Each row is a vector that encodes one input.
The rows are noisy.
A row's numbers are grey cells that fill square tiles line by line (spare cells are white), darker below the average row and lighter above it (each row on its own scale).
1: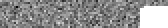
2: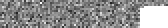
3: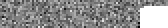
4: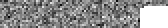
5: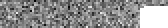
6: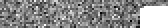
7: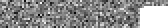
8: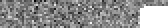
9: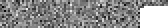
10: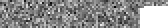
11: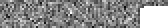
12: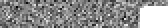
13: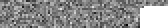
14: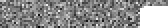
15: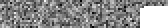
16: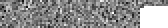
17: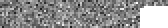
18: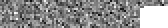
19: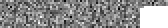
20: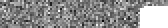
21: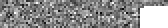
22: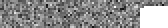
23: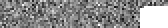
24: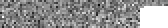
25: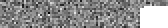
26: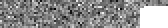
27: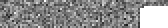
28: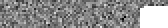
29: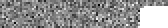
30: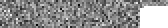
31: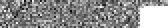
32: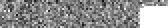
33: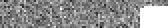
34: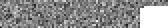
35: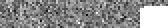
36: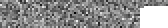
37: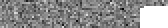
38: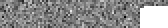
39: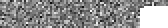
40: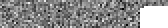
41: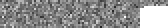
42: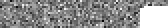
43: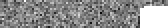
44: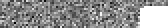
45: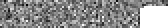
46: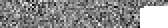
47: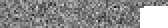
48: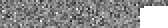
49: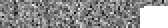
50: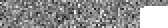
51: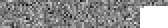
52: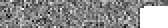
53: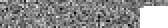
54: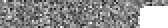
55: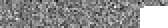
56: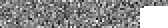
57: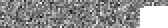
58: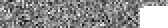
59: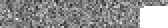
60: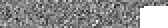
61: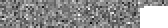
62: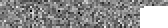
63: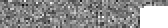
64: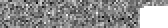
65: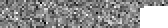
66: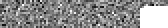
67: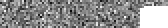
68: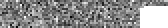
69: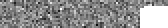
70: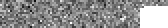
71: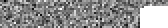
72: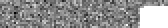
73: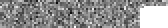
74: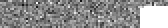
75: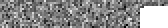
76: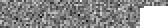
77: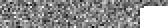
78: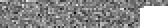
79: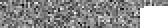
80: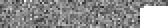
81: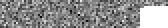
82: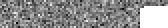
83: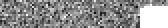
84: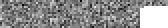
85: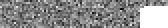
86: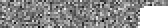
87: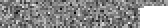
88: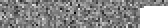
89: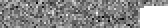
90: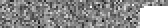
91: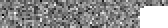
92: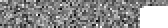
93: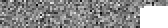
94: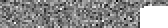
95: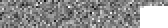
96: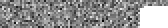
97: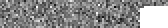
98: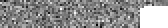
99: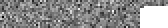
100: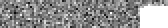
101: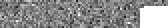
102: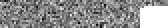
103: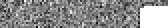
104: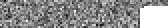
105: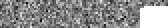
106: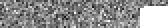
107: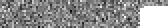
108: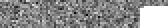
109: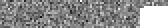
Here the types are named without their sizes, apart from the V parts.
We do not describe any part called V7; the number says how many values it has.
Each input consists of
a point on a line, together with either a node of a tree, or a value of V7.
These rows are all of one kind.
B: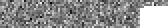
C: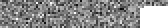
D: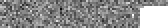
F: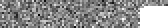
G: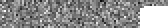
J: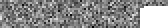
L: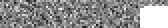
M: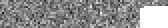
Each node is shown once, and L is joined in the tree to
F.
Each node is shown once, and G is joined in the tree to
B, C and F.
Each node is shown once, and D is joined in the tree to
B.
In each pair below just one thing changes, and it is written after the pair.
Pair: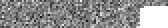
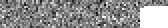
the place on the line
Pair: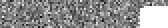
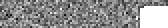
the node of the tree
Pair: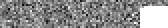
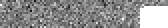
the node of the tree
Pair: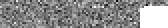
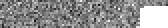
the place on the line
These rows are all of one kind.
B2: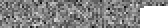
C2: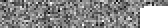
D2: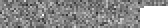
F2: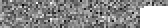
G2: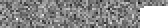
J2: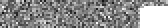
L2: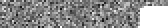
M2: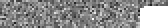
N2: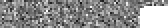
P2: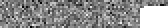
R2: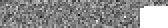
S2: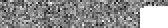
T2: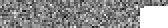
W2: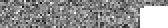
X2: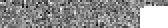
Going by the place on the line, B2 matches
G2, N2, R2 and W2.
